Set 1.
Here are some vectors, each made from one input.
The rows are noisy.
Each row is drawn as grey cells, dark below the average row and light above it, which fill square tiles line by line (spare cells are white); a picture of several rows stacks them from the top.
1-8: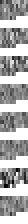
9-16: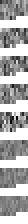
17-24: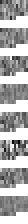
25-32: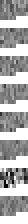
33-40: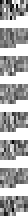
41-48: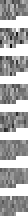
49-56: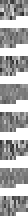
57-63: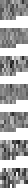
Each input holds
one of 5 labels, together with either a fixed value, or three true/false values.
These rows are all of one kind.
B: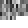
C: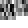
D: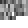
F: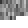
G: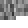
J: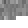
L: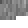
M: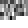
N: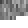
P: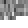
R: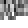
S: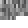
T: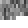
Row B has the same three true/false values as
F and R.
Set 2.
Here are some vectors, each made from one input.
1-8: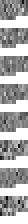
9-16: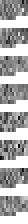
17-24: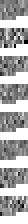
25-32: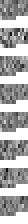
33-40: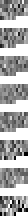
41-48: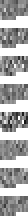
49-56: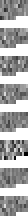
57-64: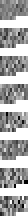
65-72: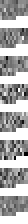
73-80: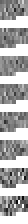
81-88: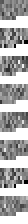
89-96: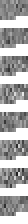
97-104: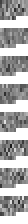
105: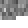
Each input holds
a list of up to two points on a 6-point circle.
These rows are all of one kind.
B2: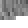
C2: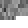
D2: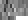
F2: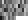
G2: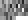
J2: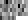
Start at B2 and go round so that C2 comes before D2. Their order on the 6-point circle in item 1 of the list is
B2, F2, C2, D2, J2, G2.
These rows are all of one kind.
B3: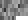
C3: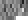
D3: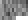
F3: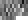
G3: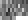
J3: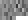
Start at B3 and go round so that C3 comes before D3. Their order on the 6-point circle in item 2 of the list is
B3, C3, D3, J3, F3, G3.
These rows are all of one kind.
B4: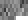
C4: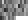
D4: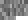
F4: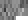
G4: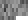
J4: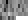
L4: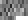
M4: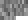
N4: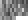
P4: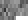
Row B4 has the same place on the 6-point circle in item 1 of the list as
F4, G4 and P4.
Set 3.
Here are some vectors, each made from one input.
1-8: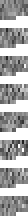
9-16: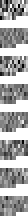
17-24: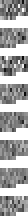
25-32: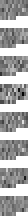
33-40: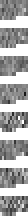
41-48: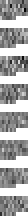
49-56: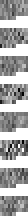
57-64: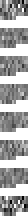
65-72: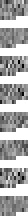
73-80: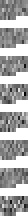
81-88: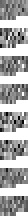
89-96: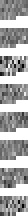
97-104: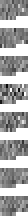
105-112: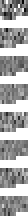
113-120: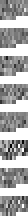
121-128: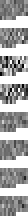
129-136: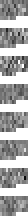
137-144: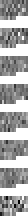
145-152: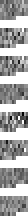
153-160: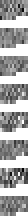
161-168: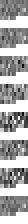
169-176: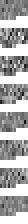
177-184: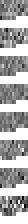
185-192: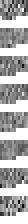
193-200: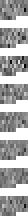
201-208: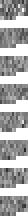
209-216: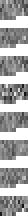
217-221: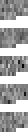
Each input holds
three true/false values, together with either a point on a 6-point circle, or a fixed value.
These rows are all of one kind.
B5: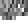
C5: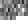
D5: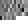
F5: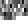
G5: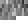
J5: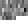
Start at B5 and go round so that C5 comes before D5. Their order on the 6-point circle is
B5, J5, G5, C5, D5, F5.
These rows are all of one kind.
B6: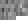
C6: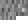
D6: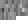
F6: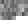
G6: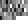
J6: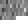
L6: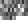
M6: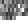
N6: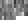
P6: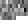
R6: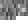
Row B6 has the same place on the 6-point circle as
D6 and F6.
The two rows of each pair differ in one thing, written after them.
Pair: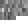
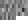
the place on the 6-point circle
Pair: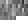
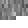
the place on the 6-point circle
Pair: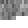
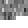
one of the three true/false values
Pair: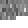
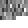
the place on the 6-point circle
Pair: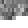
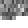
the place on the 6-point circle
